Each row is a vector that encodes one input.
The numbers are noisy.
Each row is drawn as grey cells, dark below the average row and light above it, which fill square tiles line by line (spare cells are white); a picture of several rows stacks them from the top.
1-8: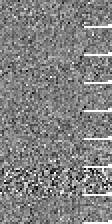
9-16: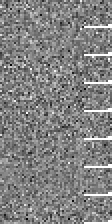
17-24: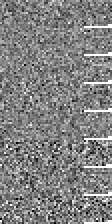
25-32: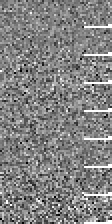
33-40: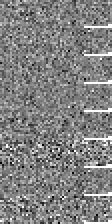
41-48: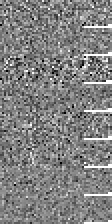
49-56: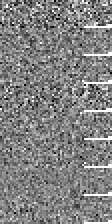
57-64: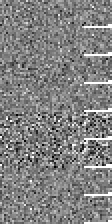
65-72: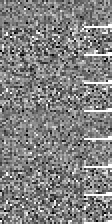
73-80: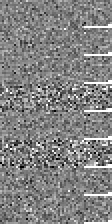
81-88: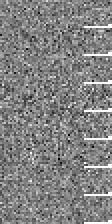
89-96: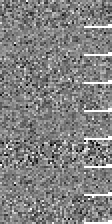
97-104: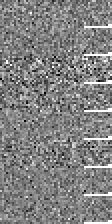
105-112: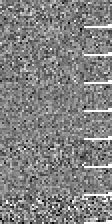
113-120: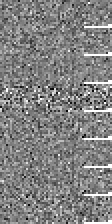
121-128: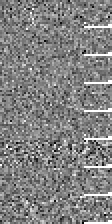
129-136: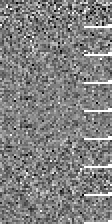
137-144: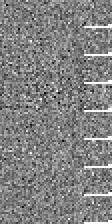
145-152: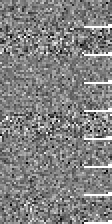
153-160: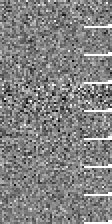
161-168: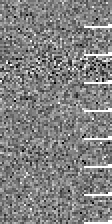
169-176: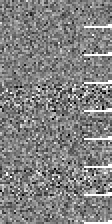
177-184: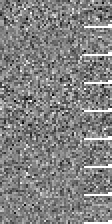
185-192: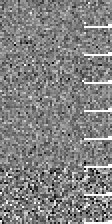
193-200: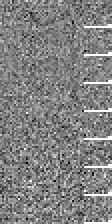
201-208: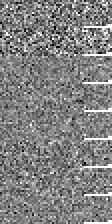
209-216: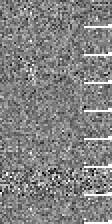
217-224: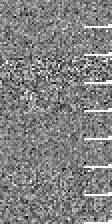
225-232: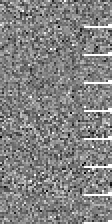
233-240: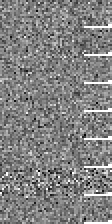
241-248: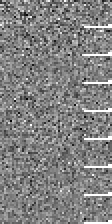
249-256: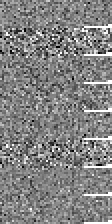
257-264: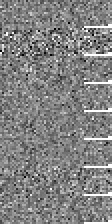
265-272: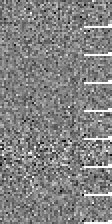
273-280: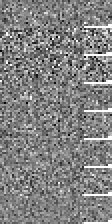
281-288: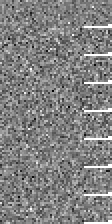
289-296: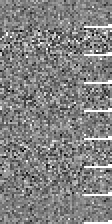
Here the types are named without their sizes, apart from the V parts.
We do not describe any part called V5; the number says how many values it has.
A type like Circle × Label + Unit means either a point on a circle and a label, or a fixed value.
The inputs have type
(Bool × Bool × Bool + Tree) × (Circle + V5) + Line.
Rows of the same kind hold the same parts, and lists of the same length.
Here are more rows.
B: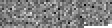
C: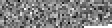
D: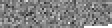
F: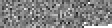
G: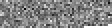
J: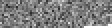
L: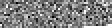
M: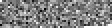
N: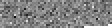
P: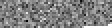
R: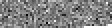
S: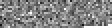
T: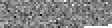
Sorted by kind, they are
B, C, F, M
D, G, N, T
J, P, R
L
S

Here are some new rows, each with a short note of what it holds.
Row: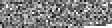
a point on a line
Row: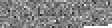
a point on a circle and three true/false values
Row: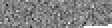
a point on a circle and three true/false values
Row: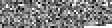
a point on a line
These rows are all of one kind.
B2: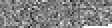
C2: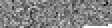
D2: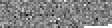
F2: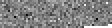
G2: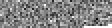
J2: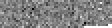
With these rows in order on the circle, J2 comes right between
B2 and G2.
